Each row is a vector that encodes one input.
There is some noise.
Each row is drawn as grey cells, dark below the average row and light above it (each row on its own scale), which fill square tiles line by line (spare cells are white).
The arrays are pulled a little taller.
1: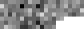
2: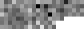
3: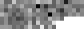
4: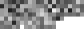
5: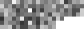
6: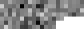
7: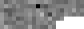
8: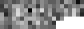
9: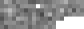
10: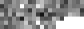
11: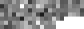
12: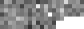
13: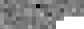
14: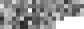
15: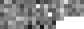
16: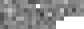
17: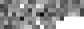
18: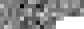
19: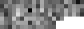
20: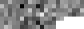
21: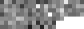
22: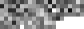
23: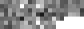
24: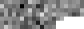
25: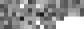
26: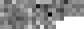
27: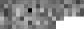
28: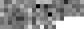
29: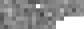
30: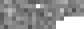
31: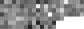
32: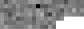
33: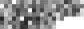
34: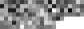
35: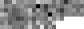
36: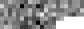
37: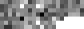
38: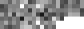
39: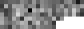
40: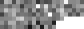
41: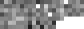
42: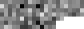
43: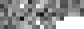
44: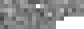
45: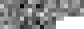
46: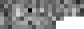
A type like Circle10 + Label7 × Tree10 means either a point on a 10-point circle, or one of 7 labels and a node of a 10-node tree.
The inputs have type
Bool × Bool × Bool + Unit.
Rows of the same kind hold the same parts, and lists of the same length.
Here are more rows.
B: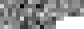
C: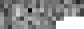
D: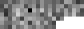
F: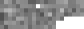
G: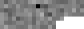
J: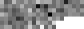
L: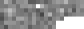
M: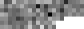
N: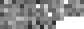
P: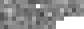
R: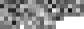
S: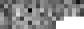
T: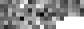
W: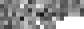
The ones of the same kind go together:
B, C, D, F, G, J, L, M, N, P, S, T, W
R

